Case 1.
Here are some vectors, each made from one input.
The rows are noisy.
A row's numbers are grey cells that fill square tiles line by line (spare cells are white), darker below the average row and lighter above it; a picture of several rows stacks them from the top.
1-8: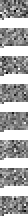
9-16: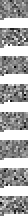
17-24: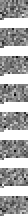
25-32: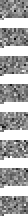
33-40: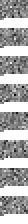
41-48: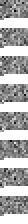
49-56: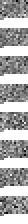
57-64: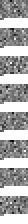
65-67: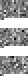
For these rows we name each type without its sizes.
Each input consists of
either a point on a line, or a node of a tree.
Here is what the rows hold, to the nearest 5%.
About 40% of them hold a point on a line. The rest hold a node of a tree.
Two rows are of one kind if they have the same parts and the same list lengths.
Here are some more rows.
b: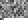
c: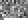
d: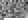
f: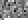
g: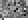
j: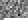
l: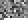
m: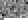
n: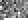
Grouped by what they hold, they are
b, d, j, l, m
c, f, g, n

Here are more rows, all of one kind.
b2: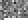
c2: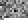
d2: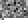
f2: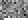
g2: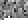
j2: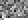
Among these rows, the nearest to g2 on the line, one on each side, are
d2 and j2.
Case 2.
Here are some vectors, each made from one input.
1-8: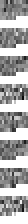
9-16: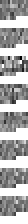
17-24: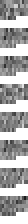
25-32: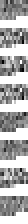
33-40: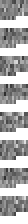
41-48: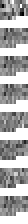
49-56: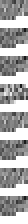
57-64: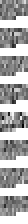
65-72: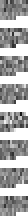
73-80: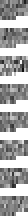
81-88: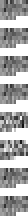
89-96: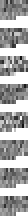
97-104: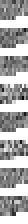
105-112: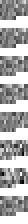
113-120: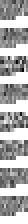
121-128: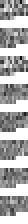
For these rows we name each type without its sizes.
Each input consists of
a label and a true/false value.
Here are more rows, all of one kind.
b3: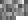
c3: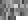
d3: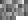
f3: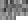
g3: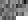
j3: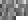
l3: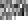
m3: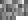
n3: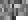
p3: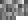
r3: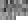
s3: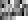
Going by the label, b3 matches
d3, m3 and p3.
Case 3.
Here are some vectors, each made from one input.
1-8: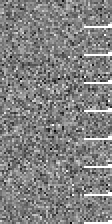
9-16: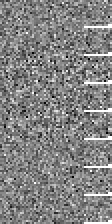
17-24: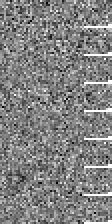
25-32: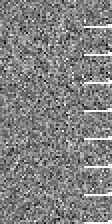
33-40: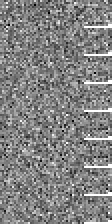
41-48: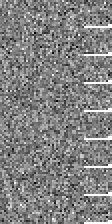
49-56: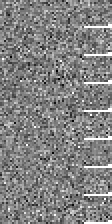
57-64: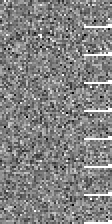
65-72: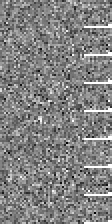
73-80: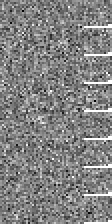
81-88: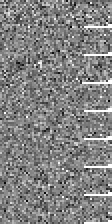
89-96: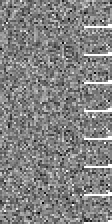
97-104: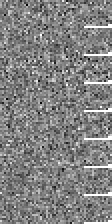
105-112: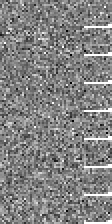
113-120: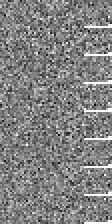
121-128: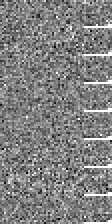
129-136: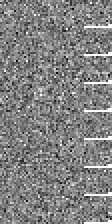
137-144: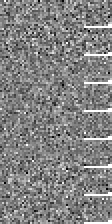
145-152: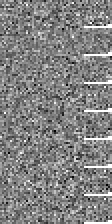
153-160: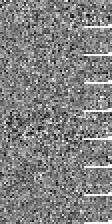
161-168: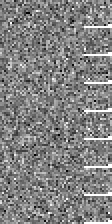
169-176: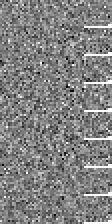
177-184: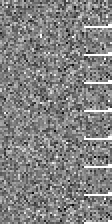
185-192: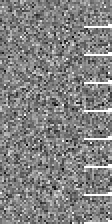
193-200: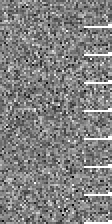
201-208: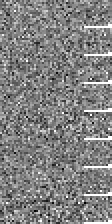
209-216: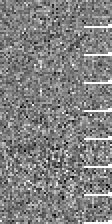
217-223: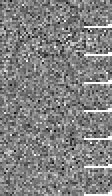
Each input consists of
either a point on a 10-point line, or a point on each of two 19-point lines.
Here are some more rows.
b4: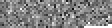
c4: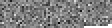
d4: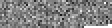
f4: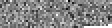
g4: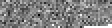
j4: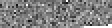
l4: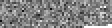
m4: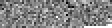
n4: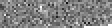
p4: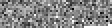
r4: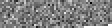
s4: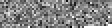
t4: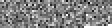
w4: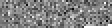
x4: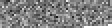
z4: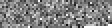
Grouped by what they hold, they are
b4, d4, p4, s4, t4, w4, z4
c4, f4, g4, j4, l4, m4, n4, r4, x4

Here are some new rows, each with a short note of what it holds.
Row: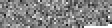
a point on a 10-point line
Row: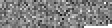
a point on a 10-point line
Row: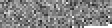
a point on a 10-point line
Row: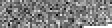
a point on each of two 19-point lines
